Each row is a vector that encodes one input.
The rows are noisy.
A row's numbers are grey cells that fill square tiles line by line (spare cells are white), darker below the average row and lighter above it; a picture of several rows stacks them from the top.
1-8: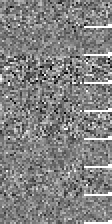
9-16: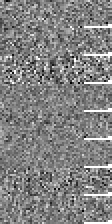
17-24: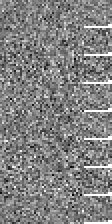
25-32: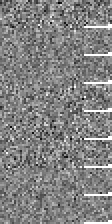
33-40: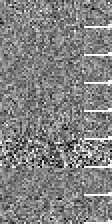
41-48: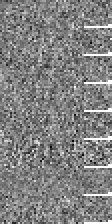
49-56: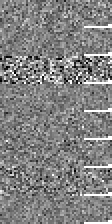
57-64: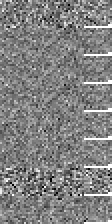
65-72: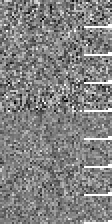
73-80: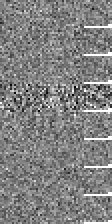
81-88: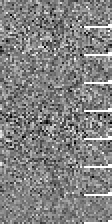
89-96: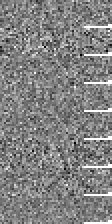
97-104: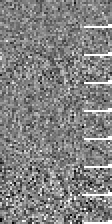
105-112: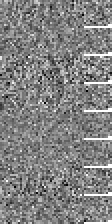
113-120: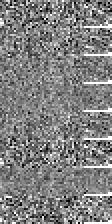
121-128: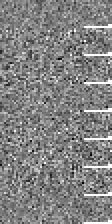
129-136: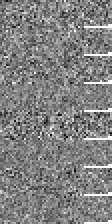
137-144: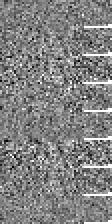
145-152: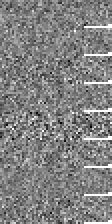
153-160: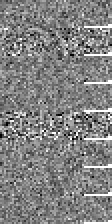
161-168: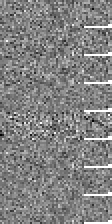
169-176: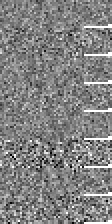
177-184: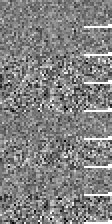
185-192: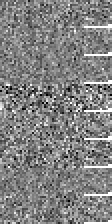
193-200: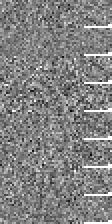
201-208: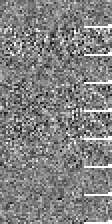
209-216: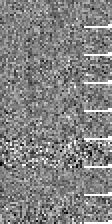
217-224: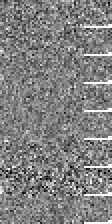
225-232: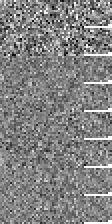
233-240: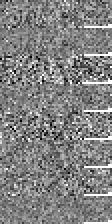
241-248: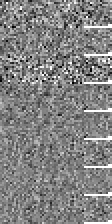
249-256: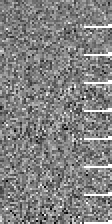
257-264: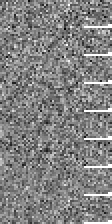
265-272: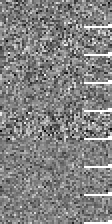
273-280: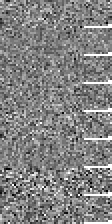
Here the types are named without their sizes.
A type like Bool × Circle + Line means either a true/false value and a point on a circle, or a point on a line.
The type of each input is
Line.
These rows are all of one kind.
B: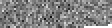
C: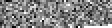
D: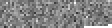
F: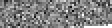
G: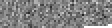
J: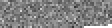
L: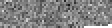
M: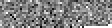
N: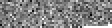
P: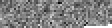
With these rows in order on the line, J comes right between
N and P.
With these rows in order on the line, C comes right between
F and M.
